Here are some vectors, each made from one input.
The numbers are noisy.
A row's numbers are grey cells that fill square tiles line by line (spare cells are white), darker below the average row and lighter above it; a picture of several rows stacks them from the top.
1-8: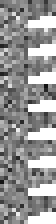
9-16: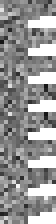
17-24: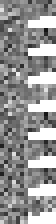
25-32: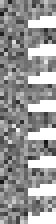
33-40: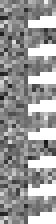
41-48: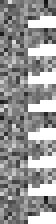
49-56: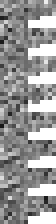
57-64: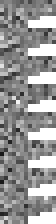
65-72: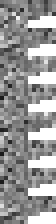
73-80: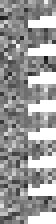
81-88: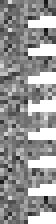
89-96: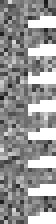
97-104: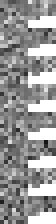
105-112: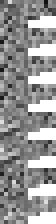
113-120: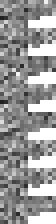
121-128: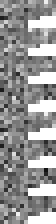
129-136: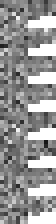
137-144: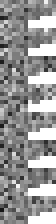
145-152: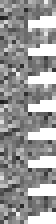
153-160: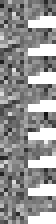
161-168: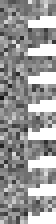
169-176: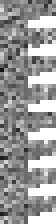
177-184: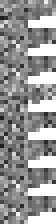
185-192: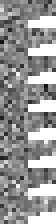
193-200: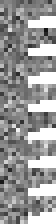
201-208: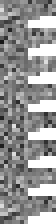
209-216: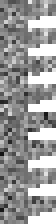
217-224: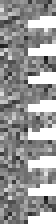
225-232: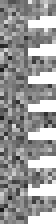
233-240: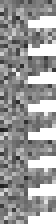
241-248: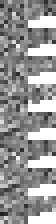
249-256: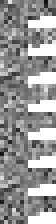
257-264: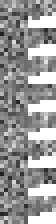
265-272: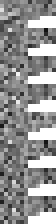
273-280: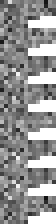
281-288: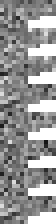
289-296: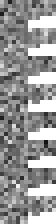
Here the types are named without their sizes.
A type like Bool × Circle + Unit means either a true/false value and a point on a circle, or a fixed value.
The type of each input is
Line.
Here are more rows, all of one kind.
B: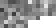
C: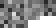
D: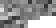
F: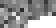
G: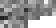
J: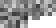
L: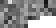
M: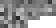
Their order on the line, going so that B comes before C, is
J, G, B, M, D, F, C, L.
